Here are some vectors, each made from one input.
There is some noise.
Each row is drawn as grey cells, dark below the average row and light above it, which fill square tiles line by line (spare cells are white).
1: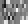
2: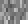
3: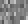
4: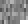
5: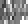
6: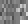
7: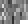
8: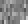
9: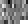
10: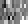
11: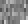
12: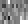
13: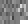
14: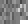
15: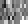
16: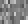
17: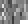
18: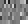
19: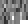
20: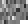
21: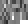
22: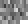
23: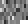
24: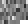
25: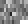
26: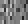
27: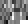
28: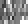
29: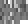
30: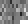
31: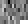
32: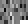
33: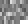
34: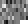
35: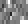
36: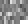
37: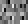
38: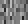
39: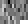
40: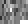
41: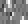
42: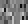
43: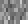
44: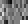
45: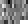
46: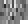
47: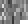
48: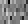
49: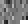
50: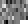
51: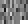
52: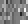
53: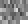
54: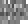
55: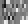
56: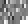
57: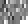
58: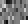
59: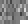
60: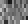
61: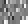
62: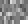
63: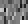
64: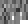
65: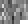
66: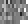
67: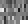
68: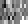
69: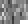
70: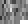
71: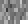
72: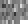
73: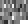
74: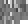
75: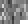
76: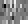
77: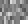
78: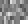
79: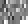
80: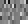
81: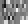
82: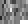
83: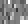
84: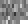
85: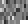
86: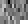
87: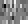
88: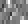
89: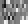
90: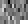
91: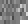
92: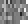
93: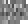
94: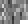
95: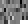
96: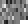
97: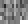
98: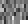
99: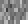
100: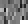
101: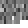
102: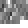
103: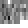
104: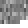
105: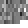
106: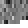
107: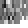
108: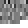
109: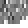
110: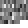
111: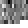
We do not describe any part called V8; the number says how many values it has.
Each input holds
a true/false value and a value of V8, together with either a fixed value, or a node of a 7-node tree.
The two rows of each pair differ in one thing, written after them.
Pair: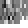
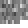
the value of V8
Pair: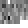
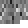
the value of V8
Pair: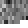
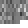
the true/false value
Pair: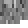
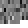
the true/false value
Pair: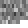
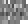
the node of the tree
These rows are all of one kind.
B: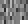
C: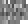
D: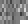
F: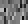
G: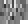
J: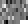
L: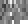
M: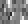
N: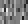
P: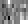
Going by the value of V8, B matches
G and N.
